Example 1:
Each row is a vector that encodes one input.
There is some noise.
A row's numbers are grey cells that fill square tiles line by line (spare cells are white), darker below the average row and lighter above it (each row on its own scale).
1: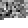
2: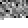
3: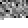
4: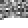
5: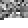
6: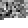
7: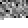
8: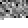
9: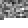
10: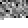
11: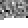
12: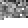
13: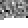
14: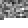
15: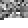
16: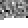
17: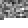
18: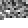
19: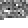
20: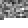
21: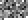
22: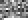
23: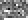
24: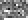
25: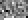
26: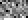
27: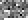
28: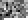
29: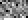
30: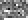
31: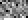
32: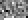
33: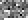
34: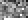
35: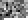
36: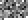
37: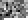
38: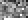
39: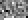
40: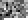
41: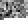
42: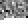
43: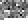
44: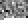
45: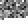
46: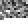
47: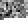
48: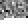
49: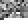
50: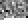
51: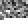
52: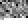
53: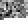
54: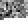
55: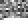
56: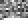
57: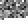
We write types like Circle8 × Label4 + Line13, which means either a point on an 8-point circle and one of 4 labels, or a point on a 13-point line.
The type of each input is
Line11.
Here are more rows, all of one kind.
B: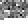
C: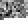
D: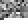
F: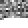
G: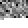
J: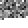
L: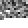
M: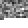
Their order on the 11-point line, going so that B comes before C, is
J, B, L, M, G, F, D, C.
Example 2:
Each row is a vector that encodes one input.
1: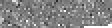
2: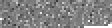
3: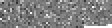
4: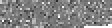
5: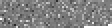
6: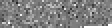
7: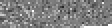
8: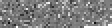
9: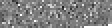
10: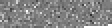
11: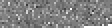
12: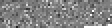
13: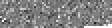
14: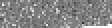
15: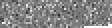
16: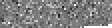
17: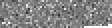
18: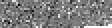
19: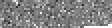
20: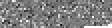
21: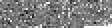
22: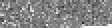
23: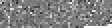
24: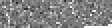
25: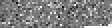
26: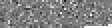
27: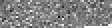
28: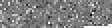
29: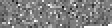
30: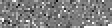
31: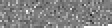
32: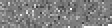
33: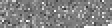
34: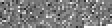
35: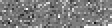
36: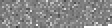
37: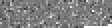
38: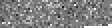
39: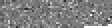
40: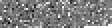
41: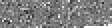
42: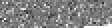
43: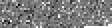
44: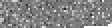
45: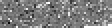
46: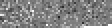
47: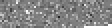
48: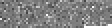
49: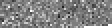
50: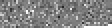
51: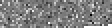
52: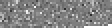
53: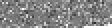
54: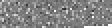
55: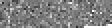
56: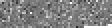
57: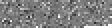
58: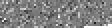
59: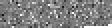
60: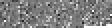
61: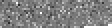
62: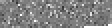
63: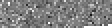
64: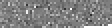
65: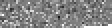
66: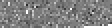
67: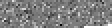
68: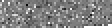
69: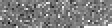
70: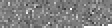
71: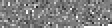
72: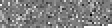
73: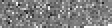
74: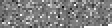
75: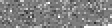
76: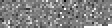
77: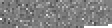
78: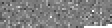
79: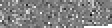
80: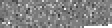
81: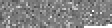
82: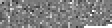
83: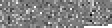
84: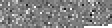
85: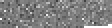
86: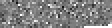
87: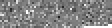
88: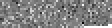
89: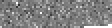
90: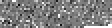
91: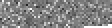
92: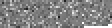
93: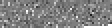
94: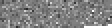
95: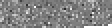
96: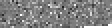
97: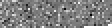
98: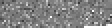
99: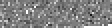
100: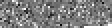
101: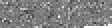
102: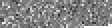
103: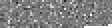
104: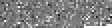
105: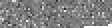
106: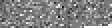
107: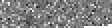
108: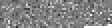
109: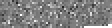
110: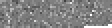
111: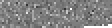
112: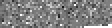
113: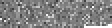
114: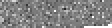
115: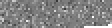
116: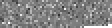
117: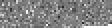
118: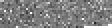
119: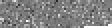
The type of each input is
Circle16.
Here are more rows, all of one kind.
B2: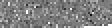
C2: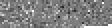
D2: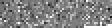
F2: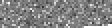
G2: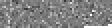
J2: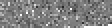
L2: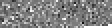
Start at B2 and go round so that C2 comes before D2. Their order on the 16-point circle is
B2, J2, C2, L2, G2, D2, F2.
